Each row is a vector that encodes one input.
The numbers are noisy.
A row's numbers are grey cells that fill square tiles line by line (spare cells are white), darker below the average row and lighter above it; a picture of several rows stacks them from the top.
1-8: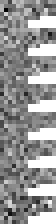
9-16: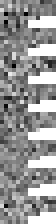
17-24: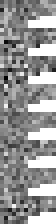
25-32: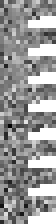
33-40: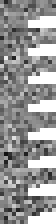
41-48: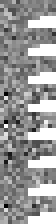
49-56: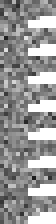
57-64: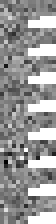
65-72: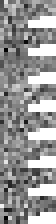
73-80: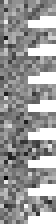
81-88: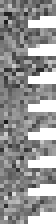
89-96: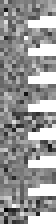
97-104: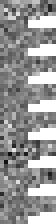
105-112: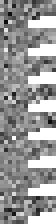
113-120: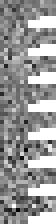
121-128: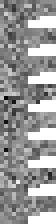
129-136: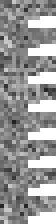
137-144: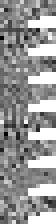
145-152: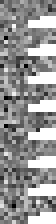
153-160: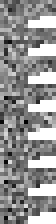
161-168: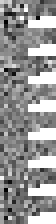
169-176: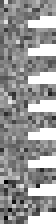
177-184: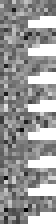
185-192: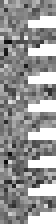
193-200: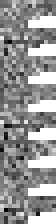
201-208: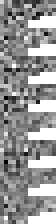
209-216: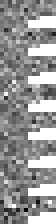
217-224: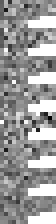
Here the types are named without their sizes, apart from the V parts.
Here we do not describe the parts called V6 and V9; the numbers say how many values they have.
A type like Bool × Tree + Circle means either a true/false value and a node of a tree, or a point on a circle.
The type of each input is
Line + (Tree + Unit) × V6 × V9.
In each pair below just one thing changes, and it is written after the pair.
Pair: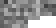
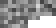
the value of V6
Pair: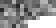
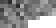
the value of V9
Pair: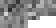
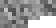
the value of V9
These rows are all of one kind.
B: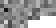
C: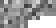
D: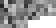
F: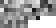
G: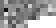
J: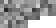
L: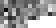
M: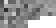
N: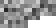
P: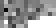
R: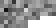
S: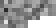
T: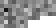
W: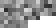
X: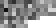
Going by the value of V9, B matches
F, J, L and T.
